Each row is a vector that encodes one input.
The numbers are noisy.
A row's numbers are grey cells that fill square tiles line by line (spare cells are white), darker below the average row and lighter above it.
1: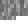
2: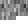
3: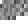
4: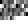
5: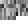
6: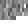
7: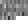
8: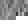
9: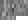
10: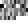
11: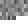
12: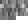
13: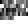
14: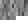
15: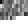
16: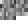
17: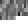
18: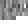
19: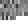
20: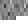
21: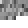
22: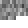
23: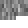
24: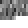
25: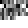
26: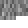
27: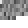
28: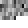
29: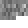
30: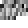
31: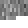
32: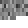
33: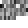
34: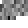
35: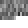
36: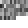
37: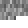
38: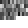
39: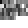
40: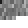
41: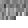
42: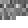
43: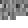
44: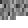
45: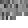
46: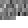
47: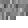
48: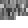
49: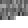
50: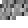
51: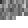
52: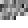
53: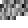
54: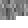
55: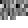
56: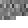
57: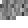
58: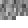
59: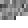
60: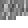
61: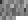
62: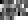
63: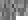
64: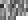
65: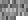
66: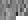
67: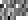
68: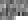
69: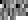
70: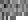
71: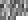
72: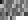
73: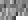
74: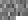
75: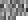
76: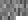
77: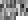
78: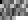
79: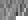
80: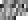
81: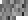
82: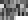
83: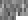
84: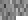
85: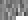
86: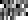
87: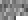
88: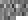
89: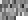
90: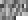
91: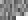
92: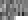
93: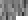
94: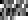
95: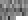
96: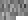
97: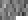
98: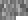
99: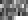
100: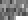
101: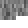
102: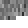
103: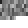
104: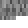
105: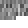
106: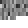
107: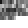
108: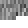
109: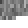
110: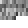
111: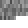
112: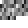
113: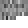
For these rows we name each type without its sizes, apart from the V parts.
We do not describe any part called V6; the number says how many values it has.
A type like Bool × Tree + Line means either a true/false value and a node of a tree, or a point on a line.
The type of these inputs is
Bool × (Line × Line + V6).
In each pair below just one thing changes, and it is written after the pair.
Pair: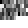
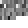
the true/false value
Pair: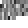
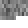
the true/false value
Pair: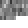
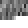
the place on one of the two lines
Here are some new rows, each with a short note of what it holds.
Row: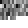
a true/false value and a value of V6
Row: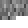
a point on each of two lines and a true/false value
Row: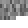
a point on each of two lines and a true/false value
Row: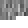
a true/false value and a value of V6
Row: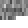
a point on each of two lines and a true/false value
